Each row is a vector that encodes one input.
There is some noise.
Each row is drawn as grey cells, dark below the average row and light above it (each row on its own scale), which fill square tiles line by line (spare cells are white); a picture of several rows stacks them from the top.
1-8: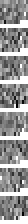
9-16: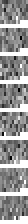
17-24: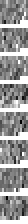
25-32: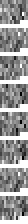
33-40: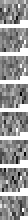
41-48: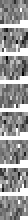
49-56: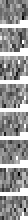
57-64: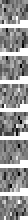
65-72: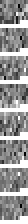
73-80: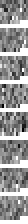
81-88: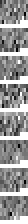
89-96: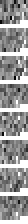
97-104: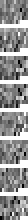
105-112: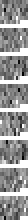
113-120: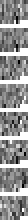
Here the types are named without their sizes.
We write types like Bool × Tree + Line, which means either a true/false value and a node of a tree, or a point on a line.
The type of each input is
Bool × List(Line).
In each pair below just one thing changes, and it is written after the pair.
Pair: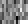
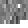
the place on the line in item 1 of the list
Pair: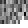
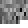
the true/false value
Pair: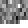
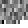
the true/false value
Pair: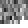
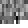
the true/false value
